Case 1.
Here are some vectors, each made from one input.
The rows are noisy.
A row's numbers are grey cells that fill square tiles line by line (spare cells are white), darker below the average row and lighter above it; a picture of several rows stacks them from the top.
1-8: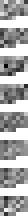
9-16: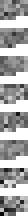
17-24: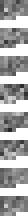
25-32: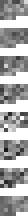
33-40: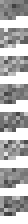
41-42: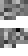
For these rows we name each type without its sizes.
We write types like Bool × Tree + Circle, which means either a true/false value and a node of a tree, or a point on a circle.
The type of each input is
List(Line).
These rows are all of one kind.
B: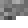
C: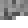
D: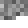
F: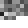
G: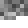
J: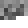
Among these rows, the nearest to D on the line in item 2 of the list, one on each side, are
F and J.
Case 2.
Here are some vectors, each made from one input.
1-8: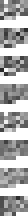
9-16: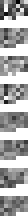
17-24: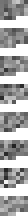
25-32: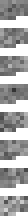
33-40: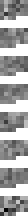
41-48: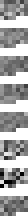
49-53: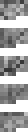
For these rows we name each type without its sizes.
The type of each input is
List(Line).
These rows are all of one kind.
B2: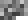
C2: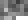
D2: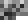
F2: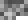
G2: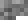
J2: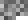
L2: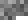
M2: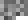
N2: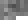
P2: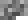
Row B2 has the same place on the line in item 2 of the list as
C2, F2 and N2.
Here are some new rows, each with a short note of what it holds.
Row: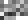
the empty list
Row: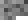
a list of two items
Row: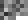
a list of one item
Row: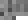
a list of two items
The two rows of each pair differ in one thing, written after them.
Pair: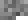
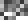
the place on the line in item 2 of the list
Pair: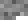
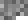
the place on the line in item 2 of the list
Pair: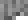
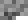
the place on the line in item 2 of the list
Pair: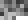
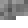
the place on the line in item 1 of the list
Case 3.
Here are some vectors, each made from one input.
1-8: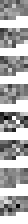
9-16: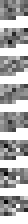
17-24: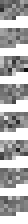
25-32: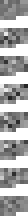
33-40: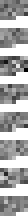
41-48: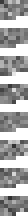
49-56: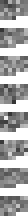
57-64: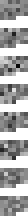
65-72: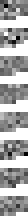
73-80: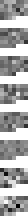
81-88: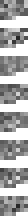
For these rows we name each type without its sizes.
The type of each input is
Bool × (Tree + Unit).
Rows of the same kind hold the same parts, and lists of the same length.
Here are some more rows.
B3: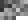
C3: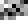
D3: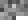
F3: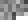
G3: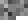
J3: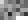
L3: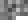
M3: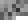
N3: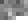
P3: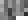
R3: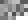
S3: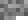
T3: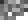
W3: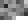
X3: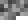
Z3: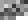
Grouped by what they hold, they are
B3, C3, G3, L3, M3, N3, P3, S3, T3, W3, X3, Z3
D3, F3, J3, R3

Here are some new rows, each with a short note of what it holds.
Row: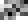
a true/false value
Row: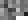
a node of a tree and a true/false value
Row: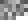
a true/false value
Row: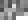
a true/false value
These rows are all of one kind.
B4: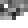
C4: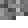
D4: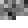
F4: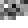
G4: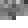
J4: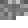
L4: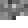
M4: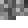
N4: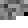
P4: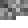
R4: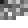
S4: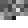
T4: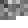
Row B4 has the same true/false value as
L4 and N4.
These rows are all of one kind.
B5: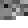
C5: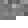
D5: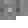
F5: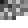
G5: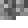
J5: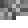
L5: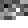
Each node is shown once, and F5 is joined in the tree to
D5.
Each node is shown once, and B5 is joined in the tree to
C5, D5 and L5.
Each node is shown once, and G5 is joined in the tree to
L5.
